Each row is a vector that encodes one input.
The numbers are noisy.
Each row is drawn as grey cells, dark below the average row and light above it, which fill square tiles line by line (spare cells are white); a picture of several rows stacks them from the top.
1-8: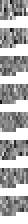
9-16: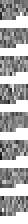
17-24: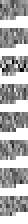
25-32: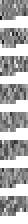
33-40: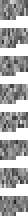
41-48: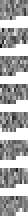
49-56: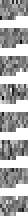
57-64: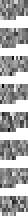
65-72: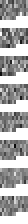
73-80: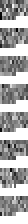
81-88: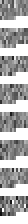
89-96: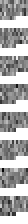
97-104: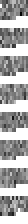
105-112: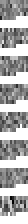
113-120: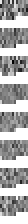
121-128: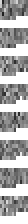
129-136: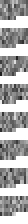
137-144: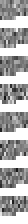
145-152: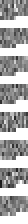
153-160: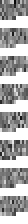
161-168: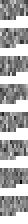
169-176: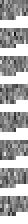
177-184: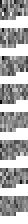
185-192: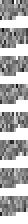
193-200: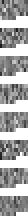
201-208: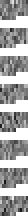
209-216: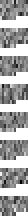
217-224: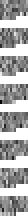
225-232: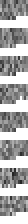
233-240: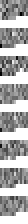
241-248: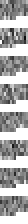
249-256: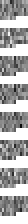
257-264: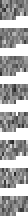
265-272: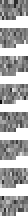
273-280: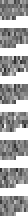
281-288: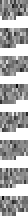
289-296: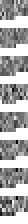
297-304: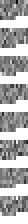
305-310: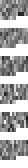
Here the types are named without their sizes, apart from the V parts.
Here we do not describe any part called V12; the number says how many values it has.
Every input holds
a true/false value, together with either a point on a circle, or a value of V12.
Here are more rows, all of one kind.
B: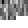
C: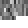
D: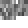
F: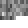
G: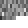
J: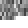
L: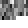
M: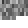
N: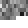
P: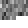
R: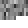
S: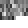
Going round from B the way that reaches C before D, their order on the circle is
B, C, S, F, D, J, N, P, L, M, R, G.
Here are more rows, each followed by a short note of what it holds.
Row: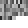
a point on a circle and a true/false value
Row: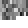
a point on a circle and a true/false value
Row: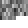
a true/false value and a value of V12
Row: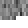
a true/false value and a value of V12
